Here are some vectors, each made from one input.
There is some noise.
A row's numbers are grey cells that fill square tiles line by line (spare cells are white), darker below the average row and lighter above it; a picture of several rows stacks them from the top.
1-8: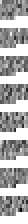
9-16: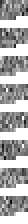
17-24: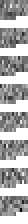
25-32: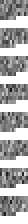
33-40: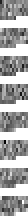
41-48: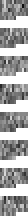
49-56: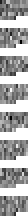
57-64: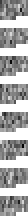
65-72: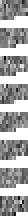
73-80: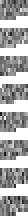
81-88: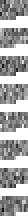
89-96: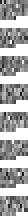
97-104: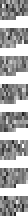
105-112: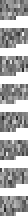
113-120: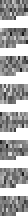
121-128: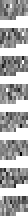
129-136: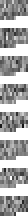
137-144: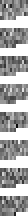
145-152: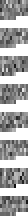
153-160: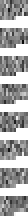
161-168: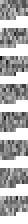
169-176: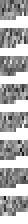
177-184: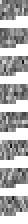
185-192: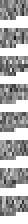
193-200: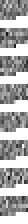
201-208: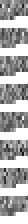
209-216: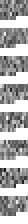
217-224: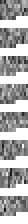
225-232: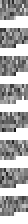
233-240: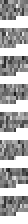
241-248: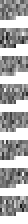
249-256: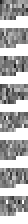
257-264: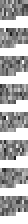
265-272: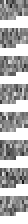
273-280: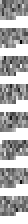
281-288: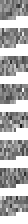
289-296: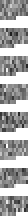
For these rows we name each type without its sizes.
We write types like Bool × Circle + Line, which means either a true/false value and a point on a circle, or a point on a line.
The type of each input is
Label × Label × (Label + Line).
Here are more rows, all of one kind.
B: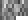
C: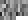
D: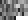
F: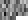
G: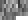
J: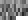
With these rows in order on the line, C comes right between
F and J.
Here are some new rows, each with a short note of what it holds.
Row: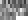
three labels
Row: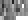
three labels
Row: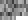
three labels
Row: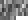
three labels
